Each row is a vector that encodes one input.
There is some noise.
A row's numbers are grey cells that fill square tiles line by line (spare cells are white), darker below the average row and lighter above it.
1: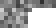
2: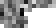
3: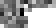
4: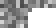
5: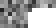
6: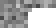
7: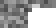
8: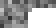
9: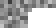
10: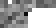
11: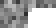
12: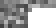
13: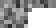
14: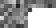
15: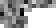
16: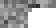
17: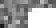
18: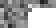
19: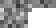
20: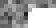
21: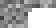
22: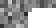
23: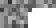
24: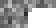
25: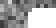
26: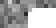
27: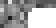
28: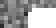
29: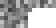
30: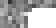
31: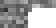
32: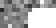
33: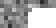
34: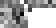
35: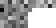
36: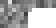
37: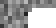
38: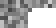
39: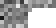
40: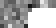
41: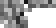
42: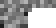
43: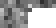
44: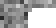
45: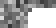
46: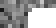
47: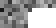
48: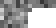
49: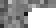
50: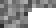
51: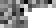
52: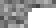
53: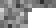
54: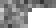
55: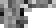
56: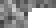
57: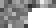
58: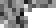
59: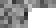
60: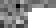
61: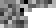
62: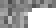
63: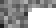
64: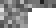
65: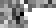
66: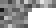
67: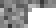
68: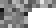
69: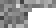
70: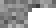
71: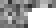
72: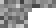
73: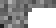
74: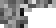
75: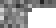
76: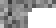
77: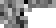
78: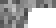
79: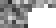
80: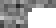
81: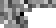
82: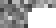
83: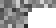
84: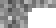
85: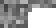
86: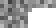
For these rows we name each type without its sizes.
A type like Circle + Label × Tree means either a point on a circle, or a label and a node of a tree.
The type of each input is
Bool × Bool × Bool × Bool + Line.
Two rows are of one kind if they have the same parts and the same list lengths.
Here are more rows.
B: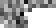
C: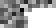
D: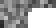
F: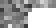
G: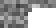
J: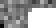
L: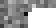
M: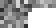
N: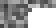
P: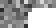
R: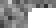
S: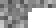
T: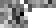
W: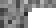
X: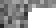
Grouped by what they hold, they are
B, C, T
D, F, G, J, L, M, N, P, R, S, W, X

